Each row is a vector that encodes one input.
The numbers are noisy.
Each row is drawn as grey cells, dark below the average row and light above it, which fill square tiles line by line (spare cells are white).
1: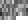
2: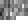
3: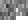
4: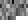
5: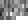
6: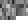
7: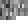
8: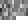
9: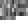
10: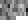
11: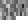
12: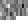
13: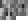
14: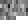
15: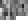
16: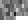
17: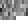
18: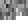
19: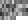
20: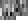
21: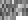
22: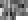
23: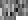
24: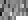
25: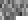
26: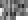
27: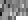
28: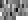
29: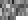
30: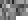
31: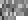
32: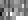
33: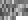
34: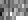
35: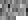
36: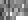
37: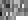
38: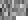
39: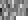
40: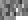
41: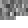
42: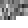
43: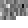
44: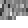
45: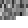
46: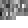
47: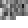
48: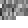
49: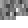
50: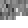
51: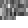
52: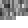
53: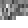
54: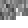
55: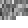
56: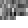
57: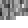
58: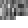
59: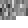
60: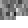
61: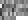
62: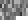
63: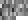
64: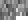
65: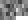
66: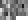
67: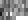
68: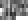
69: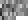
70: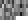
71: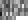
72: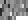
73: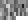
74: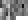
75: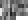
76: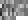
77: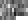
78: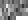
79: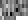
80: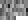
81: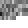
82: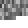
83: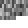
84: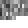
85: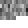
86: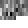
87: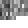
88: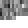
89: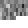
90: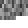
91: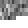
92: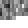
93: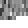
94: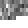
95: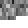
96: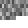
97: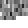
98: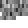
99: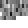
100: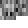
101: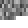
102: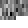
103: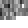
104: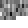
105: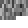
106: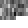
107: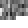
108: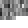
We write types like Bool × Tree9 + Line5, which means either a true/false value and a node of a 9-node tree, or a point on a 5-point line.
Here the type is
Bool × Circle10.
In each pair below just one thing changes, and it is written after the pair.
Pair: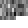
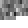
the true/false value
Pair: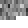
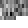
the true/false value
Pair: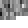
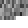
the true/false value
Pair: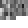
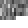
the place on the 10-point circle
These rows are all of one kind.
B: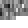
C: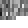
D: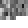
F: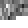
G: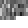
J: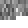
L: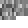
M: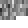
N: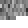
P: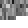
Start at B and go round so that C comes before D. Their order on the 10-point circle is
B, C, P, F, N, M, L, D, J, G.
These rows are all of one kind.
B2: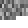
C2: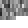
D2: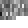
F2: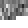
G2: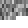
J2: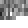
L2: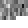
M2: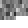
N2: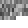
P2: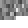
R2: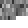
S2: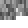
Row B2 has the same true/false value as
F2, L2 and R2.
